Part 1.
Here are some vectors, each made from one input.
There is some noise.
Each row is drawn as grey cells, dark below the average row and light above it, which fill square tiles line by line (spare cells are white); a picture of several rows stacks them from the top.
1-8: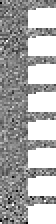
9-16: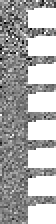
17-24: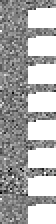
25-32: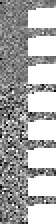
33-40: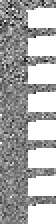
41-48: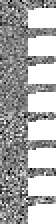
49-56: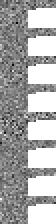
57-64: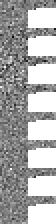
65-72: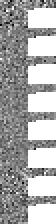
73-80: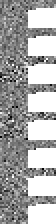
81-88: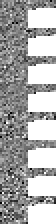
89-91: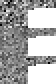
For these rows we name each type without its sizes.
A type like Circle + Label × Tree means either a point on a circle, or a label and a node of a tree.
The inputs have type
Bool × Bool × Bool × Bool + Circle × Circle + Unit.
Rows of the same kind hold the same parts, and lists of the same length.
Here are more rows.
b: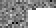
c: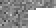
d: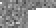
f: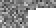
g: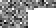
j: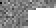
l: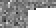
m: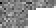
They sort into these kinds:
b
c, d, f, j, l, m
g

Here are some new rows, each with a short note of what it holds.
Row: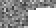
four true/false values
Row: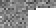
four true/false values
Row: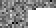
a fixed value
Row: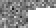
four true/false values
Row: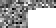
a fixed value
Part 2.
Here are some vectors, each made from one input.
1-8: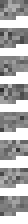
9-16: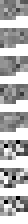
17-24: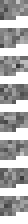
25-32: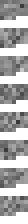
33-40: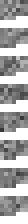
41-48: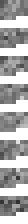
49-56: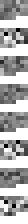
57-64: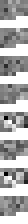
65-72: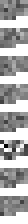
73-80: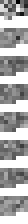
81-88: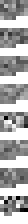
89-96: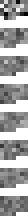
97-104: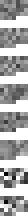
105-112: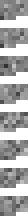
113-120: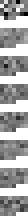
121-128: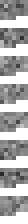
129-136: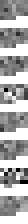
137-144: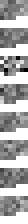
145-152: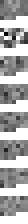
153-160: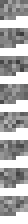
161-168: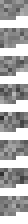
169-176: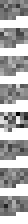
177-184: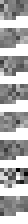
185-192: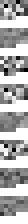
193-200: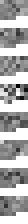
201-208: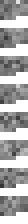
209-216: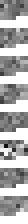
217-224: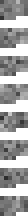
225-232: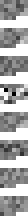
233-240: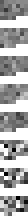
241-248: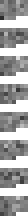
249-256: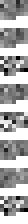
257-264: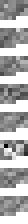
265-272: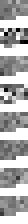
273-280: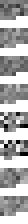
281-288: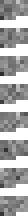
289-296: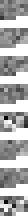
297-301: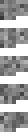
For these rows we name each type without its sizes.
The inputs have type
Bool × Bool × Bool × Bool × Line + Circle.
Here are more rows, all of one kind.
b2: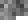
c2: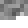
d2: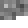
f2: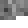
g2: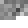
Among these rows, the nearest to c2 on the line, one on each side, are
f2 and g2.
